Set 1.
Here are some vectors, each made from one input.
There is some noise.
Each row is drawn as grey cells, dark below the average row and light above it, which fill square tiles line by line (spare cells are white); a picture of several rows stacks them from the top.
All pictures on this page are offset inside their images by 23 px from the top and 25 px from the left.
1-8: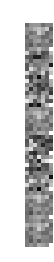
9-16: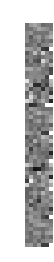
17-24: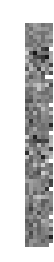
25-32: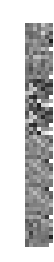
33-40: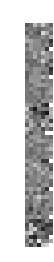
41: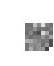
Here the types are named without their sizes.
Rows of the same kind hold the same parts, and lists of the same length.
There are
3 kinds of row.
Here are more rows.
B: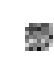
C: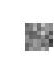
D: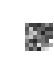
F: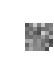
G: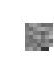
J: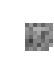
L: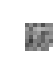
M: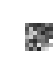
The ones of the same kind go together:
B
C, F, G, J, L
D, M

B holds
a point on each of two lines.
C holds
three true/false values.
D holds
a fixed value.
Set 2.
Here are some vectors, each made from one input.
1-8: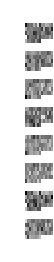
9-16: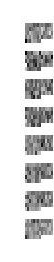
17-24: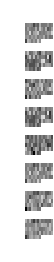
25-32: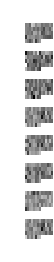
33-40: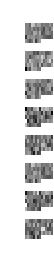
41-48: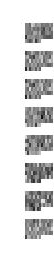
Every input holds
either a point on a 7-point line, or three true/false values.
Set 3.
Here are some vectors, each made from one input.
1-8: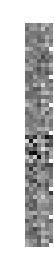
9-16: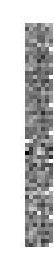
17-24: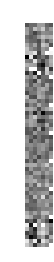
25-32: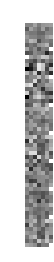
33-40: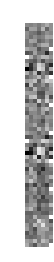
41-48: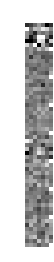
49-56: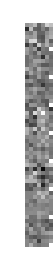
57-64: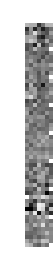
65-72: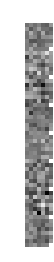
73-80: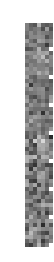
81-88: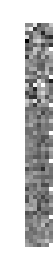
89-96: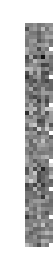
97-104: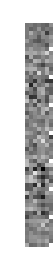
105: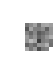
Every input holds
a list of up to two points on a 7-point line.
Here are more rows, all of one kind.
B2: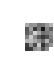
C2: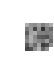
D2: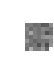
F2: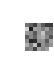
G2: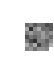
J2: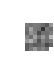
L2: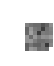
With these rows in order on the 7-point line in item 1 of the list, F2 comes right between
B2 and G2.
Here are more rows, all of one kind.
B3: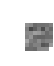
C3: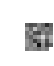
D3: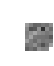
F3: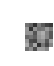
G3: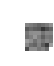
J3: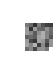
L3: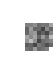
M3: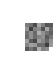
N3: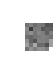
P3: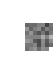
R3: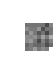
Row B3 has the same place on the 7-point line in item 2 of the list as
M3, N3, P3 and R3.
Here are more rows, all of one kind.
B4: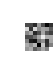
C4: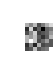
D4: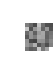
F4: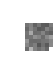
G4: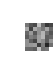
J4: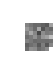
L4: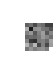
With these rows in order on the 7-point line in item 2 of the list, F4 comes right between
C4 and G4.
